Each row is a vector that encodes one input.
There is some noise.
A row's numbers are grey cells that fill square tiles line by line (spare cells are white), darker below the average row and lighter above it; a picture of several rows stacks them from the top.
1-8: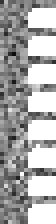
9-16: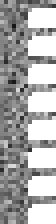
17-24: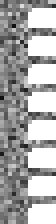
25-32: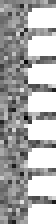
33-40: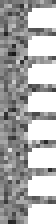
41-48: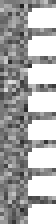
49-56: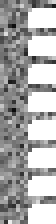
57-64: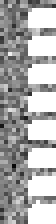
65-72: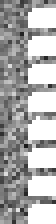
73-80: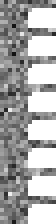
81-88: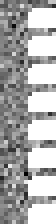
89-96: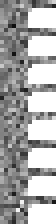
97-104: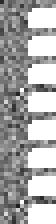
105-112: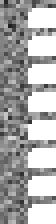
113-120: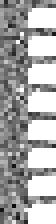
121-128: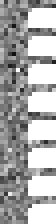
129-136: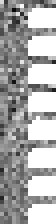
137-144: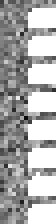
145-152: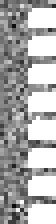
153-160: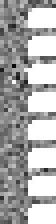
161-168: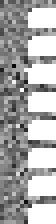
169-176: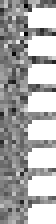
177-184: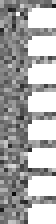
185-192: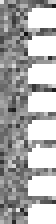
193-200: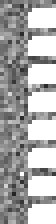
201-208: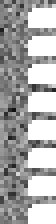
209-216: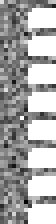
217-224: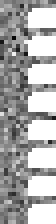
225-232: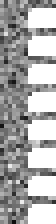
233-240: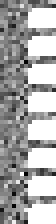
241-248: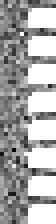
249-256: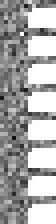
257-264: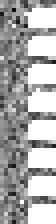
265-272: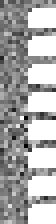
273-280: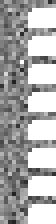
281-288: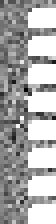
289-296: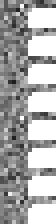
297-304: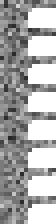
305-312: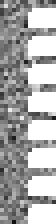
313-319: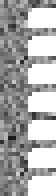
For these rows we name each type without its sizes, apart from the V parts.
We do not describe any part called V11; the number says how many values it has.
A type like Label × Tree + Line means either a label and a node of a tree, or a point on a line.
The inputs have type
Bool × (Circle + V11).
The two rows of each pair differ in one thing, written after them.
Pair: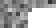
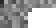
the place on the circle
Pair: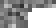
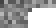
the place on the circle
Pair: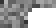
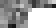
the true/false value
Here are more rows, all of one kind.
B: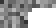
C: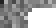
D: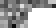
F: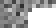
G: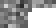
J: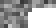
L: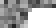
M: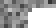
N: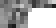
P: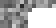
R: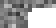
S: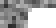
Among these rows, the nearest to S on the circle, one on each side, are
F and P.
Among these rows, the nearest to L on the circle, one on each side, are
M and R.
